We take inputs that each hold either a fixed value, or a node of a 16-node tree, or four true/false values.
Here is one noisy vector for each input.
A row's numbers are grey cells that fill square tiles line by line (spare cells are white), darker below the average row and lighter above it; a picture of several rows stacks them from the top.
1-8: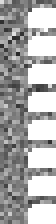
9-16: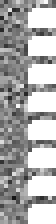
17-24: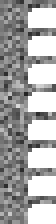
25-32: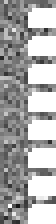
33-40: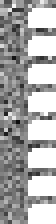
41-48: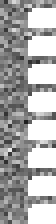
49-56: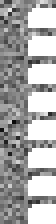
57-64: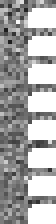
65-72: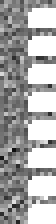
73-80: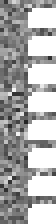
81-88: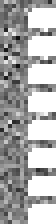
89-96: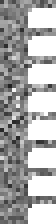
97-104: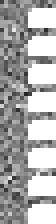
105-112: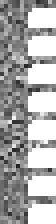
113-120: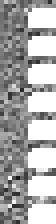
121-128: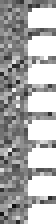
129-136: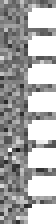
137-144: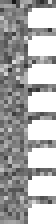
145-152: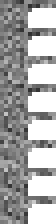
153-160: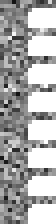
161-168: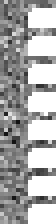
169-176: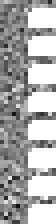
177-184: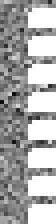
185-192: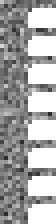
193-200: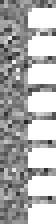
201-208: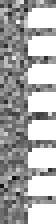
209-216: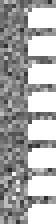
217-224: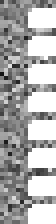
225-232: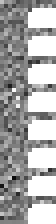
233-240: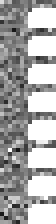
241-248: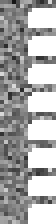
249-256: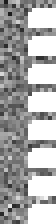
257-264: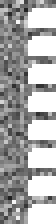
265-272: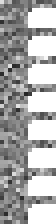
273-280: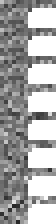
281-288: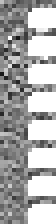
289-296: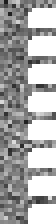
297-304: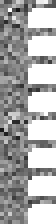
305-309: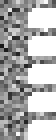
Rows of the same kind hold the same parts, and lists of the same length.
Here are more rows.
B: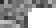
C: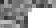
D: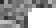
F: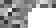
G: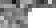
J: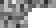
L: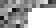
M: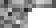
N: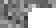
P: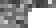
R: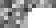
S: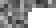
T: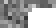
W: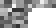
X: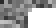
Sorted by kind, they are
B, C, D, G, N, P, S, T, X
F, L, M, R, W
J

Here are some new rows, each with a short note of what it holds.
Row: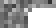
four true/false values
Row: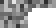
a fixed value
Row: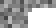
four true/false values
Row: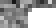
four true/false values
